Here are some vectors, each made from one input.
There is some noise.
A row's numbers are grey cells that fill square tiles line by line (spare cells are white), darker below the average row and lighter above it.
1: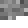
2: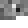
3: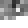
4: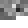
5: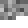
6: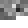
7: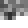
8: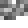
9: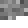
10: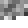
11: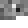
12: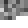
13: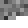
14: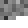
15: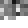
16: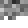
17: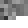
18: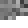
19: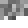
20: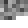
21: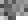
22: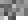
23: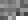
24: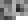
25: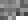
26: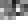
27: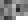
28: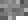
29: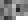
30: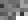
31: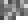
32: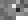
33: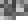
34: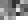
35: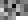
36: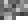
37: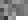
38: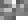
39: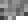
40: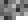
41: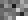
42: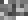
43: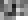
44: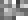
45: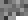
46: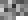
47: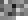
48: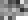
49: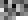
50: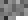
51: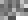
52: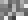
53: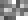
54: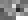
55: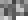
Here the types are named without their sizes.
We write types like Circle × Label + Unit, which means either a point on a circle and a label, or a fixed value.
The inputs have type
Bool × Bool × Bool × Bool × Label.
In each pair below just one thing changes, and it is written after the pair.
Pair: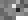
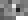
one of the four true/false values
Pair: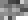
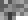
the label
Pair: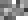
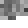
the label
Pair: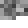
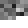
the label
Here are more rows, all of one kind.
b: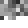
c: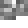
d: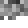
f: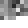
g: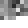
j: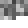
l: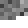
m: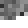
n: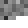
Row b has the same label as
d, f and g.
